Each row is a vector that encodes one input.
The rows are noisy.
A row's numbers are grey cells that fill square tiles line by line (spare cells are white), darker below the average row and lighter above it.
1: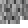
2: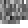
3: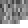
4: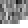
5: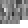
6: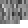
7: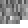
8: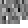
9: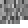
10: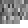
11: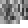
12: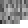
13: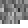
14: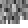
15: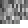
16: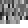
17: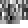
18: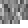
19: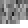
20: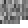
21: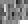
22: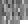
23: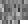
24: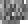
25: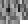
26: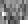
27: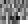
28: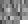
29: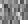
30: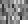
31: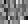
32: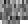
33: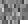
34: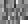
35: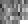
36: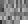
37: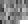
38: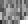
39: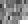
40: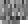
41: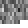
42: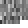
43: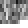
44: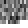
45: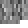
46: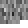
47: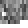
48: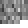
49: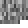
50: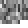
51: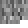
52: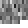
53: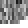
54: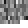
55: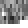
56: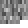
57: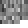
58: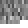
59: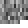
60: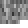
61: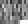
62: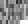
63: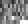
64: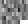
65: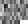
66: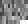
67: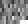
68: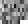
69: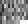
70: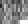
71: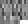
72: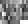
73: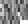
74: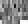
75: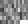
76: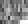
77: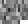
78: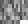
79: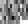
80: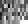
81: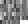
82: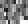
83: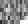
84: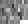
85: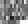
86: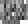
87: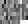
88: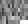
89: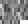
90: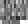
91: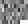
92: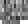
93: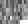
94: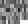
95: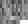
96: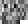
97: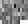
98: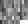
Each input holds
either a node of a 10-node tree, or a node of a 12-node tree.
